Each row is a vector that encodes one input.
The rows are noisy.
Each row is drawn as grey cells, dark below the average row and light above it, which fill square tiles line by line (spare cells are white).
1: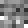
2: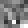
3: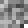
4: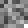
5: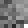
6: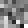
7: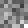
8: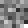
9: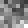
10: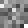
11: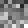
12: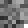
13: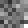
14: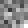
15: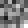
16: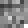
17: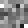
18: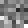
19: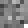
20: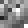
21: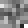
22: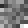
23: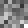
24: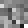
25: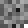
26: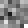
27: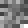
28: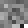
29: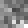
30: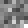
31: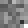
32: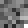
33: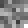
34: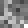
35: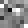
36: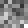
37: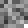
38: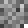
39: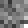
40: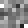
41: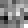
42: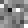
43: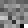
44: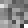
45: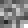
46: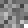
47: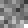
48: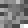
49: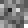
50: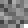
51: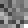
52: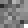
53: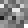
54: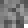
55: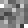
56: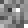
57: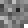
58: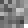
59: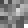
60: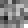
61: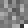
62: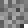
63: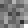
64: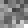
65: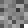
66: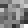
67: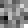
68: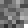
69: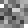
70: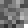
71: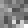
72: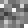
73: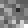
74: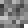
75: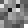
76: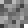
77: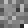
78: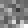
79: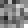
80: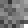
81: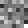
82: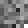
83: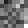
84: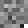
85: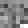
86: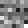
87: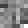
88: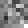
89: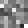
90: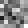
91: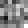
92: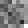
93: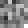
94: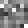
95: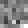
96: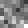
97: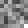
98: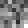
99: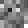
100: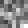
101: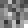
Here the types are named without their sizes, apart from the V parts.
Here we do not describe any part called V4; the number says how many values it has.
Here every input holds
a node of a tree, together with either a point on a line, or a value of V4.
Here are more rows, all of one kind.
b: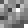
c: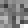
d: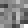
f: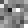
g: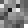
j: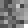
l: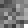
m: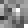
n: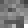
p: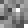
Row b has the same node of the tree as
f, g, m and p.
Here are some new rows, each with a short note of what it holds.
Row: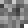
a point on a line and a node of a tree
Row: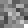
a point on a line and a node of a tree
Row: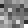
a point on a line and a node of a tree
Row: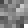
a node of a tree and a value of V4
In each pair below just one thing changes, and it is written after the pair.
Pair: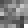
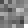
the value of V4
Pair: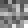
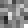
the node of the tree
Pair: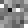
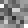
the node of the tree
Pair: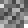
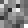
the node of the tree
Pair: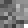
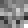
the node of the tree
